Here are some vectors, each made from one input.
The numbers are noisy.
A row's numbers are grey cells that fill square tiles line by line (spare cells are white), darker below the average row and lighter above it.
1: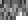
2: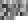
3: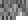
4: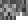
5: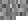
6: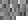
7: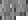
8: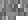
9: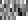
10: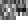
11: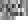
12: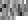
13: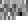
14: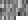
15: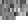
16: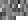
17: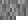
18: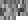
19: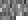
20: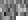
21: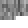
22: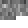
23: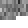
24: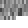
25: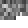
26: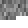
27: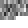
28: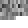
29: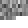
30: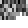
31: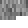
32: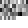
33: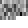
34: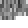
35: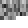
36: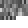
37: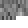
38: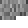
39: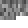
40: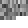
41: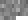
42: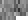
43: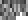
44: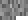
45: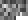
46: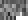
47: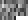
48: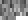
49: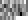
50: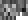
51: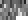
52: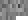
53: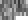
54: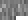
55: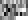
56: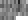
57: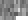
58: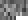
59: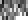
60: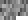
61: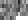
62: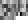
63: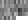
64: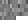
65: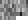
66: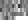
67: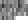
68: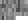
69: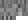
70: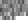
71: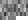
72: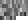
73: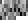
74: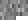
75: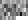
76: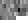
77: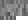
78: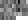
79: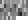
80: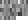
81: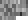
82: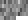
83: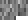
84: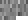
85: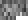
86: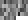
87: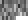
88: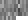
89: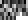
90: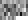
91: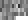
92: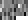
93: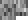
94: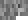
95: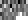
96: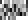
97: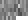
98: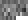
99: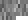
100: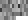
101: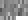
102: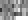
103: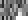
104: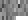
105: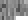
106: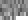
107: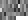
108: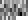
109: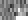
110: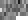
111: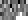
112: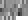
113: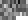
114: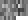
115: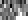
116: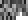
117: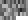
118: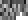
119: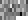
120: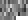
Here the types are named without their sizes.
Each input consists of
a point on a line, together with either a point on each of two circles, or a fixed value.
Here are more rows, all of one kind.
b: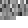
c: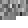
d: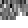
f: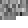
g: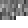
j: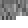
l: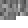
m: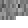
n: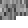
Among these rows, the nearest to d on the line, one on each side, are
l and n.
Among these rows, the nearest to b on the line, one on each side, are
c and m.
